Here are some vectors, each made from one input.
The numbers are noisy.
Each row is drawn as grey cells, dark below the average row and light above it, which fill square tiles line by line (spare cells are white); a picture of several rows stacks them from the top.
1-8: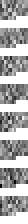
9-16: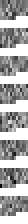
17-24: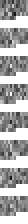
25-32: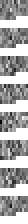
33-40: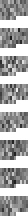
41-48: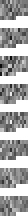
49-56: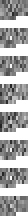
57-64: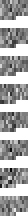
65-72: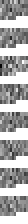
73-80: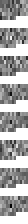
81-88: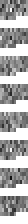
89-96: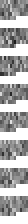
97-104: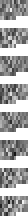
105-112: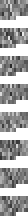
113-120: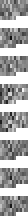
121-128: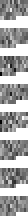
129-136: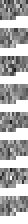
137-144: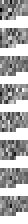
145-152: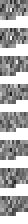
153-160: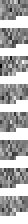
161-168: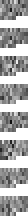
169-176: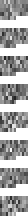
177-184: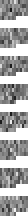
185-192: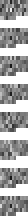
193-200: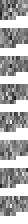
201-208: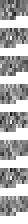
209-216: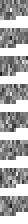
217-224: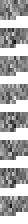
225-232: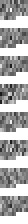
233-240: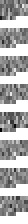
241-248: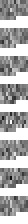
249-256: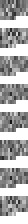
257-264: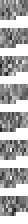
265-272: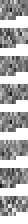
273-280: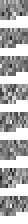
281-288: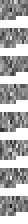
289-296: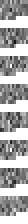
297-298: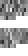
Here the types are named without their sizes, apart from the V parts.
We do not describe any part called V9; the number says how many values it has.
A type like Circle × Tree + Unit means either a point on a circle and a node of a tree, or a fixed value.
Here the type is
Bool × (Line + V9).
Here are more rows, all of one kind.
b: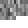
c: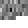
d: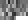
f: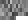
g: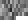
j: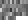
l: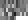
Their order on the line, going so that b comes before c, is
l, d, f, b, g, c, j.
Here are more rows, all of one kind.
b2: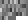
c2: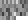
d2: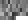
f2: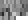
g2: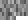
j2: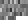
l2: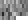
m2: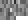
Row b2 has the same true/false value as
d2 and j2.
